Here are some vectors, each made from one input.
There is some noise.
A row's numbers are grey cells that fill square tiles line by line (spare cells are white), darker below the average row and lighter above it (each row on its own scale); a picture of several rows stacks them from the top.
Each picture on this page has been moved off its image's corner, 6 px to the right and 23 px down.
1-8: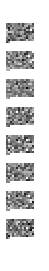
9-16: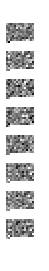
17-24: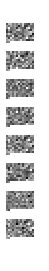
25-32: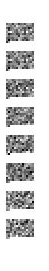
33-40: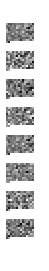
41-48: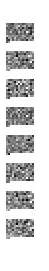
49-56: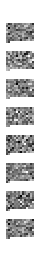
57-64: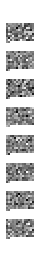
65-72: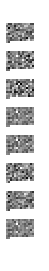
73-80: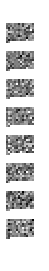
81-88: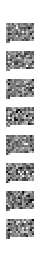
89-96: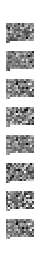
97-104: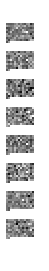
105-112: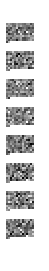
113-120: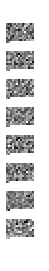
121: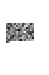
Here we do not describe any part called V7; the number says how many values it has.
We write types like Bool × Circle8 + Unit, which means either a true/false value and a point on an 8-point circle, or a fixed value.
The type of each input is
Bool × (Line5 + V7).
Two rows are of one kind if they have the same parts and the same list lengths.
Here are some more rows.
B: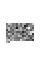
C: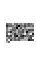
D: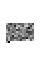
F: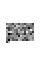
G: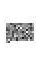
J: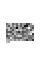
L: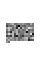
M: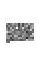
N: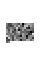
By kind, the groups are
B, C, J, L
D, F, G, M, N

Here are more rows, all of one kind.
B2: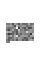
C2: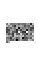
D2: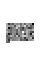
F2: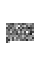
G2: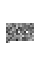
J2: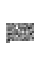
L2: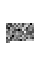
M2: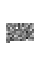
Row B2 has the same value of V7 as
J2 and M2.
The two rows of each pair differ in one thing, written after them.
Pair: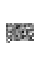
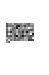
the place on the 5-point line
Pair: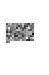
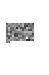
the place on the 5-point line
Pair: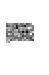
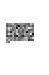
the place on the 5-point line
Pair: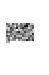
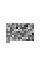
the place on the 5-point line
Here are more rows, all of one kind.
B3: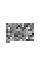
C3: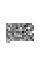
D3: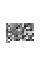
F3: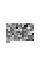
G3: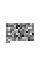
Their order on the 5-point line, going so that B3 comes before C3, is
D3, B3, G3, F3, C3.
